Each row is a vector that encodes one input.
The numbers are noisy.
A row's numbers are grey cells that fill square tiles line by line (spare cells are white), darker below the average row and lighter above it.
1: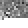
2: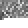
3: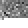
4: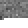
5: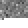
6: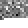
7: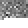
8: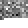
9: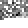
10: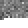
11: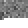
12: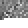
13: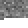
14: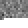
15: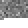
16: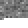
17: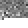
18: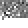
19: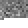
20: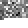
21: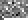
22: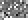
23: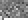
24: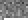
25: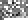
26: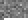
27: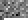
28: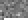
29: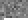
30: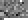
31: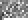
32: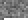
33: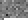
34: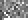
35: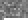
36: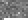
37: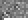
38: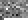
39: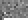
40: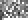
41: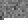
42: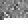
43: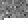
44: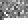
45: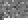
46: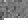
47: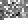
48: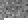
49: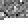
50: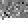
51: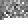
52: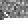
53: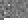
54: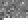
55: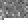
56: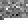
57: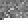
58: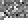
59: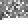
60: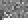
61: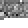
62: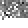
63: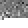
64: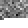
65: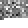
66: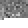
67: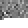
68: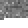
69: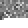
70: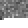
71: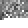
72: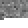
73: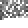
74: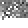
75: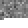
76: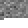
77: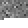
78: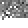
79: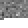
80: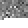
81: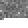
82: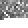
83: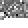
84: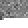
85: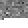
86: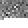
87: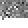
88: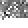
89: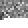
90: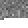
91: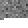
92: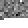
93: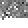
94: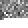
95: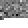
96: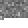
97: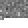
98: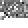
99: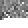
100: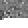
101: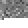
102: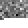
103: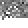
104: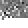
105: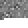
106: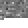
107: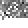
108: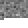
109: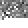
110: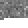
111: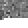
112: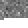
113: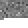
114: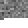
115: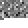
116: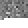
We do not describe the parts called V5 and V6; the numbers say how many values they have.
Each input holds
either a point on a 4-point line, or a true/false value, a value of V5 and a value of V6.
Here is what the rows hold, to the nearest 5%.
About 20% of them hold a point on a 4-point line. The rest hold a true/false value, a value of V5 and a value of V6.
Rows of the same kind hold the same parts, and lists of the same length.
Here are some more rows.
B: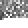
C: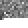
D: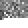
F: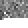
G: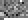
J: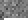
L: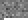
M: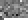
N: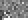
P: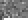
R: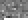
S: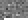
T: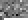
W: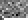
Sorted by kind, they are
B, C, D, F, J, L, N, P, R, S
G, M, T, W

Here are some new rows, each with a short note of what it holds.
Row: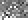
a true/false value, a value of V5 and a value of V6
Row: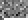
a point on a 4-point line
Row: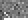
a true/false value, a value of V5 and a value of V6
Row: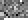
a point on a 4-point line
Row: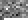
a point on a 4-point line
